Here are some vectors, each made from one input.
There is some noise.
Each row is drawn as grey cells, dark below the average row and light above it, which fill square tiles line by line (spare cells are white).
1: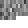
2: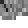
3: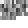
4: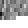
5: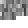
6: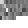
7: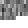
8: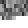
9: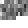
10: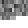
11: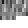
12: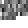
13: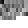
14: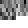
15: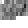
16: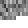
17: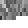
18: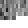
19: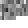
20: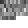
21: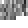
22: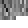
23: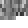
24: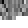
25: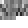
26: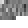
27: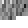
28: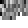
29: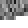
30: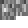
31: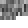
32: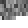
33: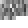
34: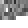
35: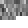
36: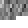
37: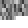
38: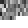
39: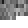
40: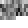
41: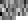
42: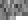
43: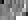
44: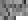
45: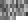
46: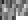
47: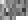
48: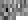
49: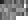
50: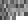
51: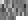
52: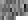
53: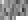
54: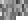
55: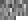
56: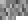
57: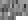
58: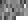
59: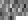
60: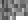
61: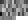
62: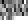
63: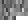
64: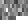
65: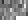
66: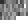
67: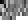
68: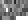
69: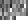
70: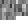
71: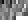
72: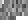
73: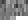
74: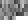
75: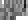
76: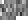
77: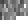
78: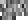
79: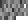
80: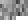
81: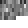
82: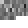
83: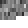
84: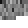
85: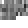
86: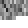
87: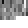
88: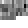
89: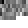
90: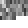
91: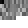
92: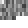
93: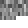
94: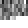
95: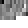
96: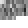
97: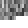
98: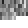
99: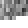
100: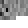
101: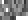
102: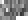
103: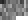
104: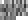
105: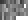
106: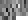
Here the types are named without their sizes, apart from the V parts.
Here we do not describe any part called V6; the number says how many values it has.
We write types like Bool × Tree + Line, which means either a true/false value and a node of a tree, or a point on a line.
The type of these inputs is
Bool × Bool × Bool × (Tree + V6).
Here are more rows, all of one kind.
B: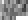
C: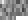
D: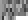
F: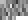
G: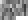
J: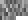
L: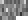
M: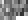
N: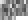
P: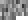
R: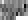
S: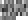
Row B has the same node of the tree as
C, F and N.
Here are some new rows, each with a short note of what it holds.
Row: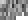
a node of a tree and three true/false values
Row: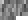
a node of a tree and three true/false values
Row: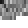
three true/false values and a value of V6
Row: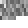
a node of a tree and three true/false values
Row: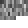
three true/false values and a value of V6
